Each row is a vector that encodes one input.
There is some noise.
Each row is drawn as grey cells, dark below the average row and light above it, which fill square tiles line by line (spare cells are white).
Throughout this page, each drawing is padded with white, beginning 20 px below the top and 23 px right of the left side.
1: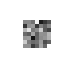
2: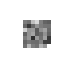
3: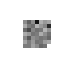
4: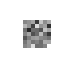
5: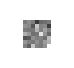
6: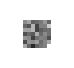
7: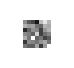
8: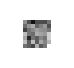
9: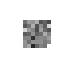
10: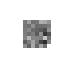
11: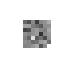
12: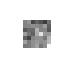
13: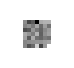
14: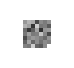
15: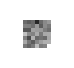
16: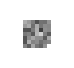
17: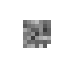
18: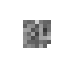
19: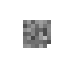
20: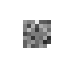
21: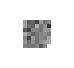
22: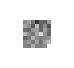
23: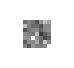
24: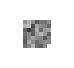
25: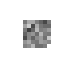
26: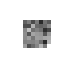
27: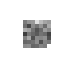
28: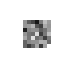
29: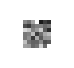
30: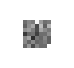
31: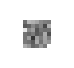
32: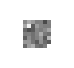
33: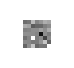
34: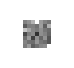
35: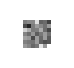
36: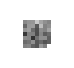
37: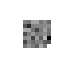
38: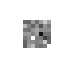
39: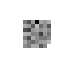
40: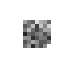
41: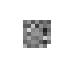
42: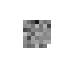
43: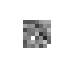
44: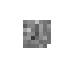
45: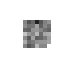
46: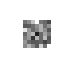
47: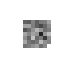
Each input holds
either a point on a 6-point line, or a node of a 7-node tree.
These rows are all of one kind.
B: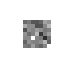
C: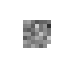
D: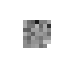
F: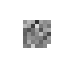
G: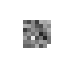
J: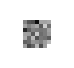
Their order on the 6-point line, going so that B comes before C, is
B, G, J, D, C, F.
